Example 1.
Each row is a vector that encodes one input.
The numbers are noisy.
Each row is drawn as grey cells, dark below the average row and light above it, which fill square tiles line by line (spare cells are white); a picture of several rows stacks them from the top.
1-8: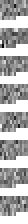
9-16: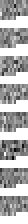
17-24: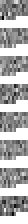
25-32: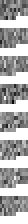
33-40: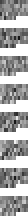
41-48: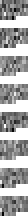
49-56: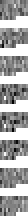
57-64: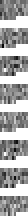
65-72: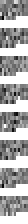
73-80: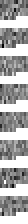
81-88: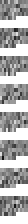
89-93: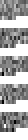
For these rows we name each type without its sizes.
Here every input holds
a point on a line and a true/false value.
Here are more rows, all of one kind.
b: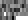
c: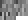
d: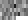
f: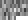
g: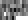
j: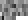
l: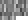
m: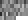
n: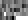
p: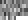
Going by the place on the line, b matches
g and n.
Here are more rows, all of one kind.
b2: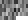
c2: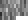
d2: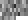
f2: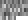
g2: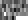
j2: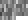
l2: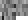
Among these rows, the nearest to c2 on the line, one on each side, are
b2 and j2.
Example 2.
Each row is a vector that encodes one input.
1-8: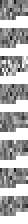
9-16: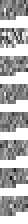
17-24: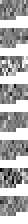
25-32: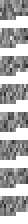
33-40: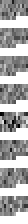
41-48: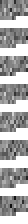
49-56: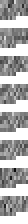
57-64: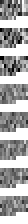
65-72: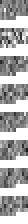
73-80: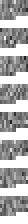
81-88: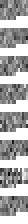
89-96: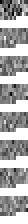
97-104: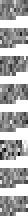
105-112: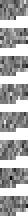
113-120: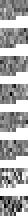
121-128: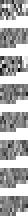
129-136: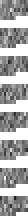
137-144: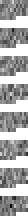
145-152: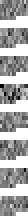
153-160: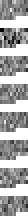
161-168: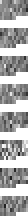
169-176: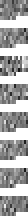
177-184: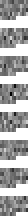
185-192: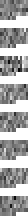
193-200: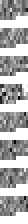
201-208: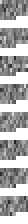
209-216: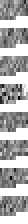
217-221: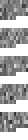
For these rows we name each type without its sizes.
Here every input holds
either a point on a line, or four true/false values.
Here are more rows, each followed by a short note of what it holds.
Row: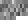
four true/false values
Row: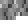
four true/false values
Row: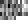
a point on a line
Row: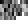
a point on a line
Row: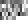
a point on a line
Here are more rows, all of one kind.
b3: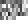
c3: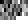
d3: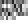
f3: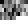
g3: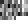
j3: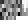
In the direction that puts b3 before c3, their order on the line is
d3, b3, j3, g3, c3, f3.
